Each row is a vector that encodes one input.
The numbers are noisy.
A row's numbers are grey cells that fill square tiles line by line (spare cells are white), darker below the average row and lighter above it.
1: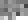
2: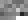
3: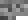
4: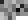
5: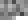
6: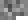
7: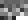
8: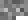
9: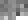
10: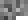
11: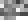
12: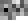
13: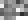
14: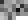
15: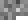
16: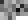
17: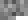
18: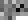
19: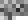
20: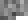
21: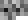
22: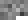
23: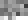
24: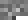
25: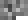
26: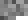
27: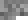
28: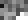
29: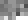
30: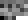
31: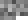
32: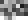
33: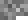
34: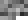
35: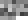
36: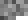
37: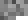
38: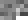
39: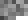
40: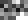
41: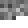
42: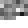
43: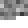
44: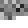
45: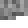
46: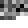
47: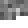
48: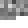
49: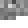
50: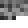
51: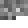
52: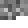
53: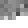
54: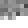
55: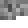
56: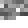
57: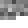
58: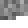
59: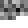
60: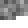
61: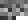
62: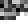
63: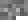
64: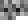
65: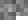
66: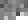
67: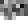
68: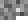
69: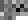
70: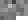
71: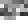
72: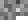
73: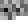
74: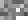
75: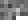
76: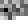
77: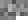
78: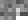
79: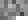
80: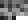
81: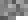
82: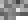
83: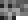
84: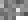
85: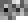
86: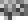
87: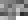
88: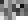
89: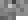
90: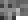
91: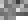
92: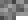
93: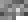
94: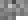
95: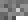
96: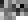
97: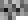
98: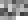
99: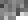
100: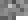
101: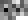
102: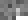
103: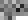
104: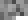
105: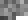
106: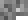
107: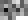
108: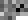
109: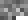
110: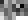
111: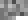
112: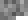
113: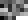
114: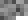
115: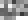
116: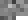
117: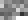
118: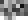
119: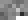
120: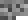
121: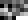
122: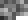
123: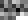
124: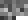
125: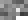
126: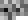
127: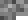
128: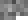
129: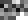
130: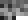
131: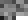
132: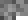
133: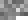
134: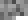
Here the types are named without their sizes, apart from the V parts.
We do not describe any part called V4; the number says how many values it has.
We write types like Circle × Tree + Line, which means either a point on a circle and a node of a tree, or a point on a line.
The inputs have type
Line + List(Bool × V4).
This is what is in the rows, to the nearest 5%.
About 25% of them hold a point on a line. The rest are lists of items, each a true/false value and a value of V4.
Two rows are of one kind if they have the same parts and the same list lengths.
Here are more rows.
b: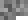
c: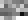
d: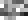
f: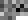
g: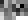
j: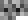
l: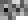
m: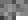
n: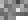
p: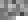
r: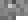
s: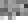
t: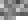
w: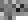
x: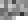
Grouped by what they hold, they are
b, c, d, n, t
f, g, j, l, w
m, p, r, x
s

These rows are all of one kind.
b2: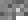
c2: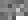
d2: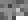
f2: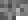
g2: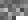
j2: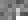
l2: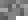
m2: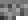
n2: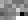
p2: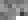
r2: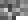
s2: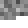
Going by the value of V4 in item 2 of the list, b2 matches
c2, d2, g2 and r2.
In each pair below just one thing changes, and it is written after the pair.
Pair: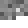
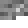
the true/false value in item 2 of the list
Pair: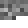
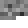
the value of V4 in item 1 of the list
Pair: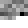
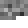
the value of V4 in item 1 of the list
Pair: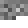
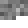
the value of V4 in item 1 of the list
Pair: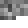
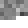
the true/false value in item 2 of the list
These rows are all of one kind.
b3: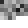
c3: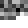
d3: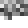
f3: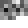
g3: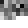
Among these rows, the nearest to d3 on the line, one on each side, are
b3 and c3.
